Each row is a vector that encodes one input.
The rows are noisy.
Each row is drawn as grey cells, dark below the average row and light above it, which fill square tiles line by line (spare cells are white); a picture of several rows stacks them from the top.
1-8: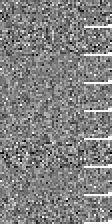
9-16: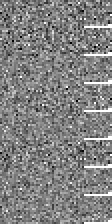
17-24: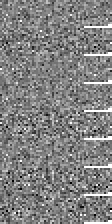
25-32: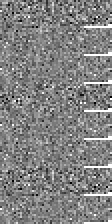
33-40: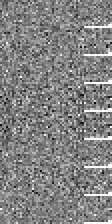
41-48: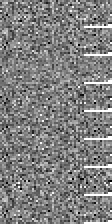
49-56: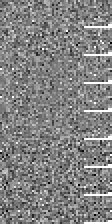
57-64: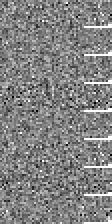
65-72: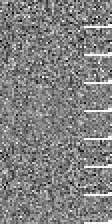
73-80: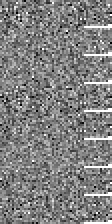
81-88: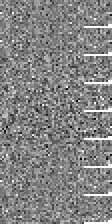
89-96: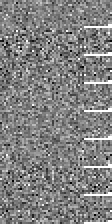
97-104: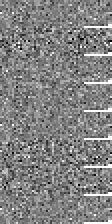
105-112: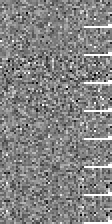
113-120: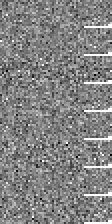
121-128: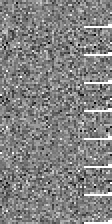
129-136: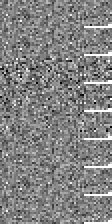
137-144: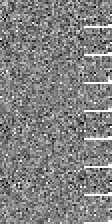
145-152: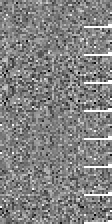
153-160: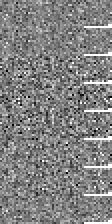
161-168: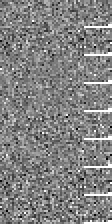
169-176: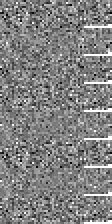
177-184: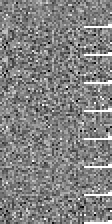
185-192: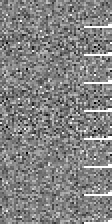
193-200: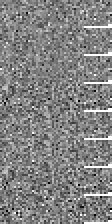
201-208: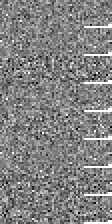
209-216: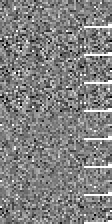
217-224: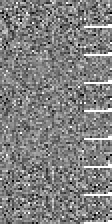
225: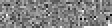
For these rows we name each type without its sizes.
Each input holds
a point on a line and a true/false value.
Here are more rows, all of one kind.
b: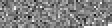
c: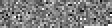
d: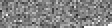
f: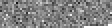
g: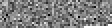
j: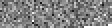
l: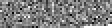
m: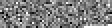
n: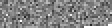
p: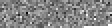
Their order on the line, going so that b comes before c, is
m, b, j, c, d, n, f, g, p, l.
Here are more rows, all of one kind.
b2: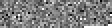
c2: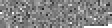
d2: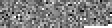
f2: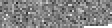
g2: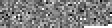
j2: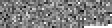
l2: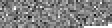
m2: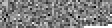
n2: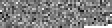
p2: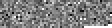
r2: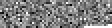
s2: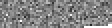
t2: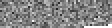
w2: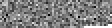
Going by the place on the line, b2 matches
d2, g2, p2 and t2.
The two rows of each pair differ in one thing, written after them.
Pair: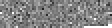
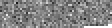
the place on the line
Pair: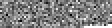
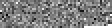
the place on the line
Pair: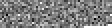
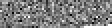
the place on the line
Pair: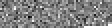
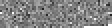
the place on the line
